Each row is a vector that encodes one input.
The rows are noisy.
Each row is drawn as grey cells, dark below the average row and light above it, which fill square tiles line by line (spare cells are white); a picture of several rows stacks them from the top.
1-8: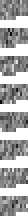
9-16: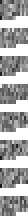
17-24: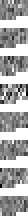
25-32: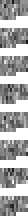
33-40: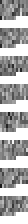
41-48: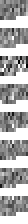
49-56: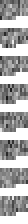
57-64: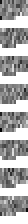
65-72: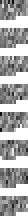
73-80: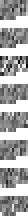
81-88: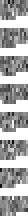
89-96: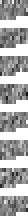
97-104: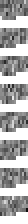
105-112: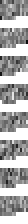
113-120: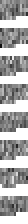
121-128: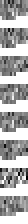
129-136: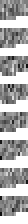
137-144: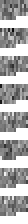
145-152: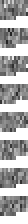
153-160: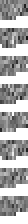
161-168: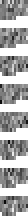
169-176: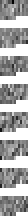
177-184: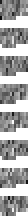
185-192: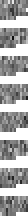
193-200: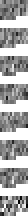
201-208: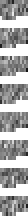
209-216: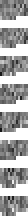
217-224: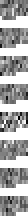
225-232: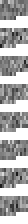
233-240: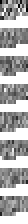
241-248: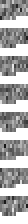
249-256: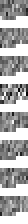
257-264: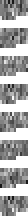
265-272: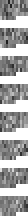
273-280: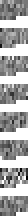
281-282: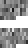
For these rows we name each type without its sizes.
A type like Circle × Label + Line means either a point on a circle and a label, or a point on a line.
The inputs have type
List(Circle).
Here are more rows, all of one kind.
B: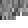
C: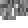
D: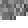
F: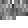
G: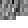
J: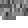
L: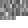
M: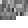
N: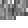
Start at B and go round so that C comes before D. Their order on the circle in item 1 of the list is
B, G, C, J, D, M, N, F, L.
